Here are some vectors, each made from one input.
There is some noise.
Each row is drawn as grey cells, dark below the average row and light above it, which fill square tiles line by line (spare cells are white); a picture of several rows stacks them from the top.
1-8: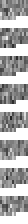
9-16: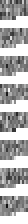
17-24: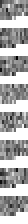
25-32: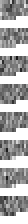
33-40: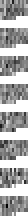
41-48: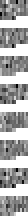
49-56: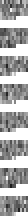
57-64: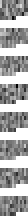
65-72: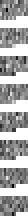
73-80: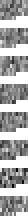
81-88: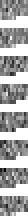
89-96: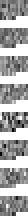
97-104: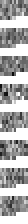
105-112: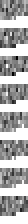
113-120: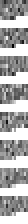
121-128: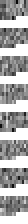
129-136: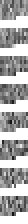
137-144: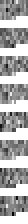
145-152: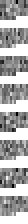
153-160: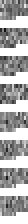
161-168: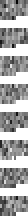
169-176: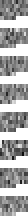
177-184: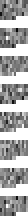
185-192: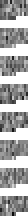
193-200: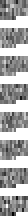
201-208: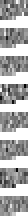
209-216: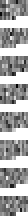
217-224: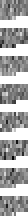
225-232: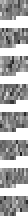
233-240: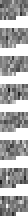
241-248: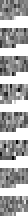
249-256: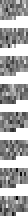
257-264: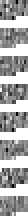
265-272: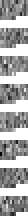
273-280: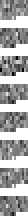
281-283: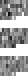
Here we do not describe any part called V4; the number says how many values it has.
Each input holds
either a point on a 6-point circle, one of 7 labels and a value of V4, or a point on a 5-point line and a point on a 14-point line.
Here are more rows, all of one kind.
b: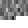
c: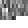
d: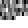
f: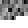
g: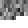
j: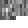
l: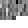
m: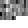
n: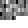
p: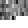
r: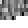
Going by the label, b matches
c and g.
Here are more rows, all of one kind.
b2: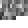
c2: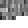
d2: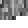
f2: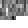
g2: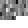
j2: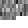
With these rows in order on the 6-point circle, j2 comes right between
d2 and f2.
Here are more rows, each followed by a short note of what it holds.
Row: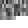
a point on a 5-point line and a point on a 14-point line
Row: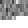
a point on a 5-point line and a point on a 14-point line
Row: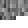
a point on a 6-point circle, one of 7 labels and a value of V4
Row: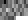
a point on a 6-point circle, one of 7 labels and a value of V4
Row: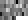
a point on a 6-point circle, one of 7 labels and a value of V4
